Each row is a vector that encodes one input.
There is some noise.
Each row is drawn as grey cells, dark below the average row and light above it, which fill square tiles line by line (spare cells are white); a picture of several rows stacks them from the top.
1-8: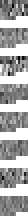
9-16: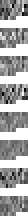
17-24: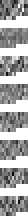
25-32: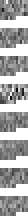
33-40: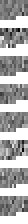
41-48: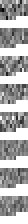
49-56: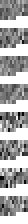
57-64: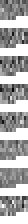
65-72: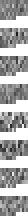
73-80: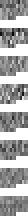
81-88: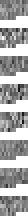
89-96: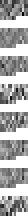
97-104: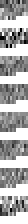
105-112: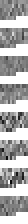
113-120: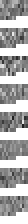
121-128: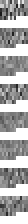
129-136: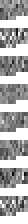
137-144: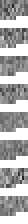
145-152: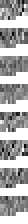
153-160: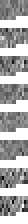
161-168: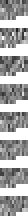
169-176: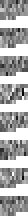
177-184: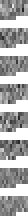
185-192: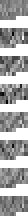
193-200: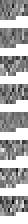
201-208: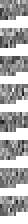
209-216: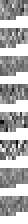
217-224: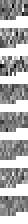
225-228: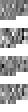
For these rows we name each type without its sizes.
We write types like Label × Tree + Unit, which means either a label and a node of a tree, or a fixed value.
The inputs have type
List(Line).
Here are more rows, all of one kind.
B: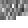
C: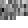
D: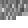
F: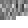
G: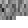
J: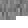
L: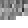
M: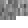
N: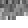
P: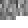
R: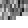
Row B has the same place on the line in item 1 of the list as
D and N.
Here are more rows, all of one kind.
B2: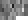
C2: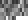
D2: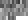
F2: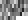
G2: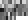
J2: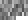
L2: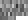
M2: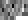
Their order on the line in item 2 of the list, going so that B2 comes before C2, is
M2, B2, L2, J2, F2, G2, D2, C2.
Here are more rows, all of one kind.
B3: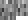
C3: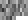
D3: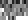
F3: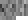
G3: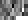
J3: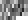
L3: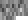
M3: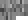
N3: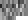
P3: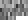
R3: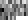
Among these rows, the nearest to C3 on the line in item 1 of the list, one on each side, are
B3 and N3.
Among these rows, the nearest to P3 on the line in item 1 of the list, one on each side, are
F3 and M3.
